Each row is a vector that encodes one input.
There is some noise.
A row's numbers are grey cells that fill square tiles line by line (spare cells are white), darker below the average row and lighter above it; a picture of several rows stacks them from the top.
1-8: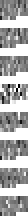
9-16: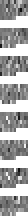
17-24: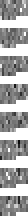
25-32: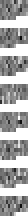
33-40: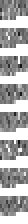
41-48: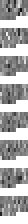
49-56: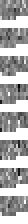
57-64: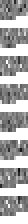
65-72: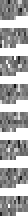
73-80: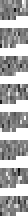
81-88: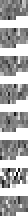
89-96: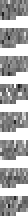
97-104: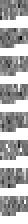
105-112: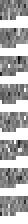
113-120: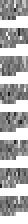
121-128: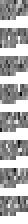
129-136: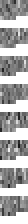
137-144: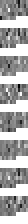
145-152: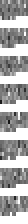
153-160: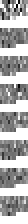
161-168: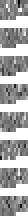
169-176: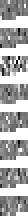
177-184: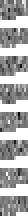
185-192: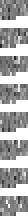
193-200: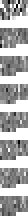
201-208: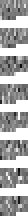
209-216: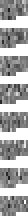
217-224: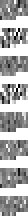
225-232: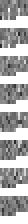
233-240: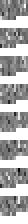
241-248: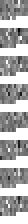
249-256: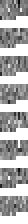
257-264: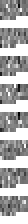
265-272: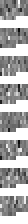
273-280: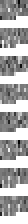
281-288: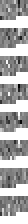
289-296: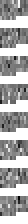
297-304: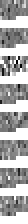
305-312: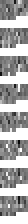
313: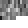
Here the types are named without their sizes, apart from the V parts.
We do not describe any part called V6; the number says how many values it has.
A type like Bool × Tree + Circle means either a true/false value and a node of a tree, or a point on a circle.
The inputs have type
List(Bool × V6).
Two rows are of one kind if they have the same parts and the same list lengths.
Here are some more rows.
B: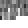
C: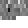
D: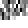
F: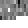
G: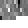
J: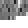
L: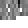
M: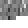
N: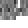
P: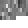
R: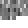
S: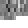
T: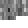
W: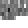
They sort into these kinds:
B, F, G, L, P
C, J, M, N, R, S, T, W
D

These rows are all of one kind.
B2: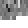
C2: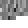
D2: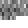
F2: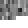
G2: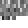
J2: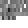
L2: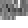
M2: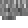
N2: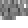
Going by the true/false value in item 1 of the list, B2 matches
F2 and L2.
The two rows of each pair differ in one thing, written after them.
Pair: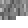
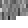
the true/false value in item 2 of the list
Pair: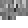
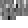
the true/false value in item 2 of the list
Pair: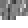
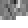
the true/false value in item 1 of the list
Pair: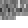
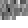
the true/false value in item 2 of the list
